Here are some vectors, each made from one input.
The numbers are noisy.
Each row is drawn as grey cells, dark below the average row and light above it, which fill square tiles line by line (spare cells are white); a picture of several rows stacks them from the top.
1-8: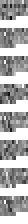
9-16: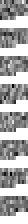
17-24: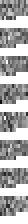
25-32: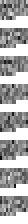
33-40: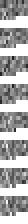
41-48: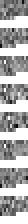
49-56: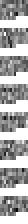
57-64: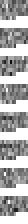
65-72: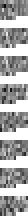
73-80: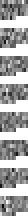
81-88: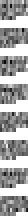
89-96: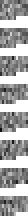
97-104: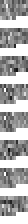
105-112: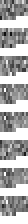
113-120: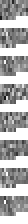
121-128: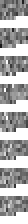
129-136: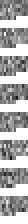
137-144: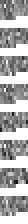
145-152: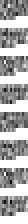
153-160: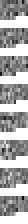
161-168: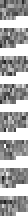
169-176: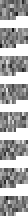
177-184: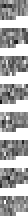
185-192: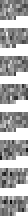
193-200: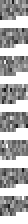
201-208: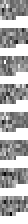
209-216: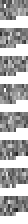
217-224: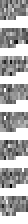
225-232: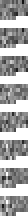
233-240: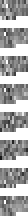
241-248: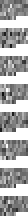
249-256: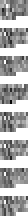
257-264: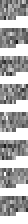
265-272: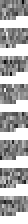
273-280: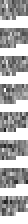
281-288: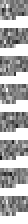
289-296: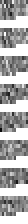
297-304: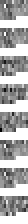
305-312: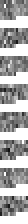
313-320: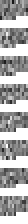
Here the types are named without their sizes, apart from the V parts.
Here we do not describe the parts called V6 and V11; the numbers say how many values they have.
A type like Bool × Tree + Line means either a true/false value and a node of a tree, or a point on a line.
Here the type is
(Bool × V11 + Line) × V6.
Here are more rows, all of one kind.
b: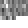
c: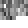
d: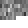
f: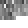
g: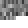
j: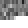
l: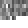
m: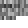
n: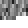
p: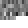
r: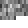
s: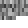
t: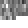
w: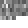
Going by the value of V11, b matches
g, p, s and t.
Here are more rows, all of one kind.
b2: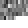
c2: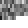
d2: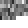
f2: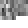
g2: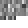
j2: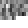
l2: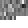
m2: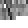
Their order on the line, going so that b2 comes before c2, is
b2, f2, g2, j2, c2, d2, l2, m2.
